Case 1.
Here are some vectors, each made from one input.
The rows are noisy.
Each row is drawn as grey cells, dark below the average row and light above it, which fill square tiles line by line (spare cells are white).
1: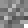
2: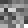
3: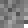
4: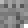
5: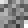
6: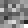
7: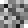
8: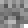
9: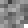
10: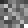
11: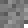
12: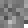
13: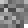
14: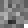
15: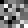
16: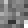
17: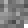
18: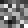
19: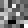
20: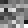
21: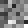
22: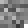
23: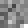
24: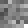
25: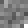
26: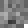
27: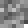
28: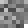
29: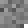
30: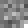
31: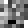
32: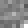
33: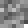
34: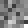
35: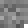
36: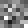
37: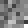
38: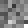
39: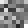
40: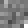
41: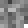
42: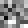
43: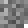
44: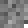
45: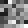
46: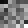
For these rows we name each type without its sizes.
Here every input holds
a list of points on a line.
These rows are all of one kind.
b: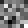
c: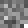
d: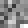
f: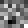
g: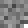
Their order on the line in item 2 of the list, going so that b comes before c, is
f, d, g, b, c.
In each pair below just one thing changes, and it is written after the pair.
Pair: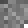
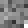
the place on the line in item 2 of the list
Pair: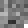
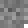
the place on the line in item 1 of the list
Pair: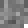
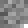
the place on the line in item 1 of the list
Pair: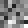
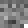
the place on the line in item 2 of the list
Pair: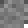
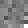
the place on the line in item 2 of the list
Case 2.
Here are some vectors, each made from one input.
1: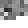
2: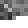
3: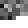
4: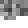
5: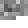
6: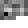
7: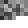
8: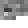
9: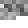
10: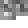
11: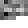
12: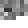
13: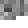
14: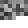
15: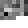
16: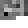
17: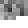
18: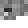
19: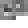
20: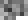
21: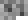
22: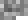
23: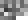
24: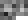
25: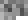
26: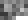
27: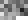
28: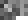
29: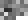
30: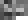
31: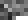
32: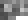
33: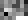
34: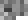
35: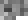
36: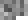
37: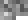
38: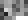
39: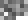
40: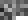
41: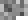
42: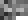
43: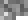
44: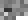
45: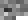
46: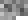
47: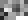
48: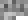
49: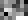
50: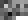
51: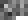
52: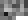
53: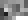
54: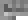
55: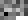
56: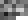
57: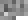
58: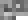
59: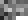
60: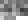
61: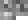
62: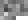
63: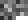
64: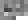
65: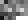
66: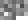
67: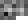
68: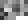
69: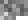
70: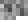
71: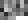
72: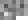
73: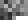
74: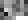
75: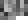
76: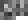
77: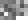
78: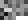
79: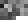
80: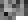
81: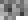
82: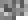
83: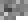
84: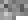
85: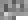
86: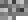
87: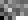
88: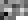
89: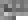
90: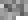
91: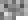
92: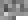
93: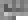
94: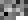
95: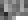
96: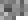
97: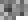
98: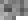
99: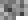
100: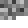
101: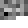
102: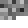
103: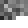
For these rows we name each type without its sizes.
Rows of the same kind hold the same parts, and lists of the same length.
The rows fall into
3 kinds.
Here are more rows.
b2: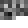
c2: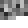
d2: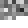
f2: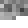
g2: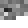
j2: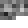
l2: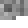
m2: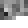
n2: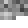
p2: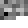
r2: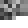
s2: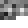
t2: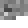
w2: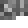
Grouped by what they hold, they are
b2, c2, j2, m2, p2, r2, s2, w2
d2
f2, g2, l2, n2, t2

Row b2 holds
a point on a circle.
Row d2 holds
a fixed value.
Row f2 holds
a node of a tree.
